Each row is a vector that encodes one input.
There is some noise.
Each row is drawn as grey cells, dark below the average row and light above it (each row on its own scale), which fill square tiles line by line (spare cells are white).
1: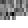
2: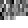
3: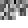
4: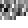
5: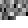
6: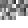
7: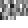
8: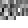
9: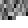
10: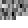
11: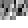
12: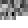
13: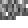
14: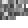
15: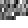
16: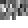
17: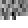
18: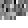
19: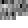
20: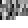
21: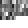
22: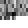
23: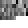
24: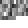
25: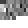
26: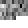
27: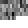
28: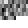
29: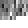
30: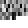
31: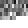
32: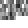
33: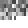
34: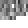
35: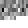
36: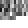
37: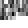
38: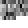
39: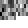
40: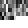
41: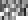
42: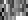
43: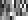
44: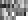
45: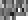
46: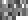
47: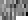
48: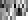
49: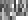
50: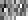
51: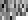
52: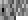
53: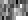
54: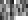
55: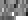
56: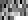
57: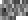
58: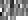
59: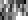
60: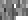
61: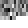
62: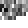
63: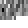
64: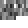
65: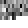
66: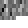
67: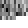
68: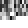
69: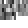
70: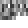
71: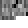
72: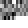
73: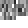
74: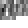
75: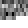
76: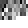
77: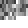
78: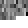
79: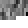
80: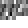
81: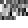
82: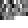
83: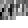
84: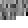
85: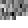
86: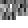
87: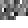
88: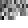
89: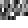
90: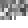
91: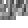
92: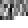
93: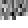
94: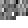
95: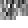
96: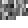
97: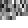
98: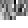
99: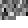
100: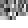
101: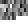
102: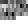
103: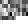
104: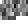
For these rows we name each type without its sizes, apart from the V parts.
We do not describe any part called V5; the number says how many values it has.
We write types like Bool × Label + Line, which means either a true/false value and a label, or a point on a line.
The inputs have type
(Bool × Bool × Bool × Bool + Unit) × Tree × V5.
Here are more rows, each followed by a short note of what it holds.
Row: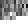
a node of a tree, four true/false values and a value of V5
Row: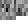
a node of a tree and a value of V5
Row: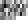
a node of a tree, four true/false values and a value of V5
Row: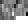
a node of a tree, four true/false values and a value of V5
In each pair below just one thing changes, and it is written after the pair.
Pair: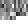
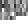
one of the four true/false values
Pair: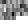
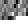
the node of the tree
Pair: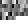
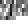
the value of V5
